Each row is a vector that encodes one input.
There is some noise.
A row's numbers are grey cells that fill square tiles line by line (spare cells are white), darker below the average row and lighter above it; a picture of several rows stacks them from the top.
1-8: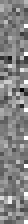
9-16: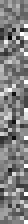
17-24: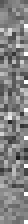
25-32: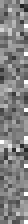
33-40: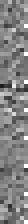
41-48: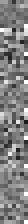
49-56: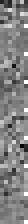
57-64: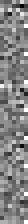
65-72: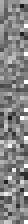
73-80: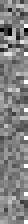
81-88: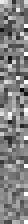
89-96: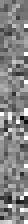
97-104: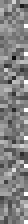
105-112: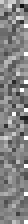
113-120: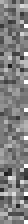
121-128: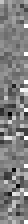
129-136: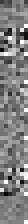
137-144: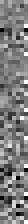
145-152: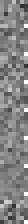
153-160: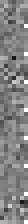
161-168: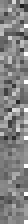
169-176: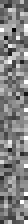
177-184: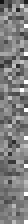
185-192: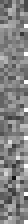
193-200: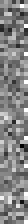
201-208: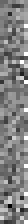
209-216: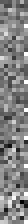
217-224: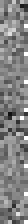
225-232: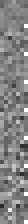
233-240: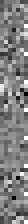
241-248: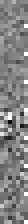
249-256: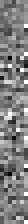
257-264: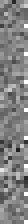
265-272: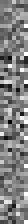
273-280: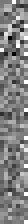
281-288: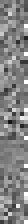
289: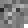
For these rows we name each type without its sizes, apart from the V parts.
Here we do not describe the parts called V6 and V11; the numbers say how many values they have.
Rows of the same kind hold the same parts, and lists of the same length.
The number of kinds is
4.
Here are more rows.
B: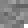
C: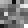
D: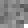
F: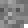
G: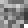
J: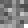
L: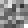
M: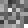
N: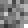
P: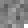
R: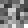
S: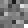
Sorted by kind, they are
B, F
C
D, J, L, N, P, R
G, M, S

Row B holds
a value of V6.
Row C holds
a point on each of two lines.
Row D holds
four true/false values.
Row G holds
a point on a line and a value of V11.
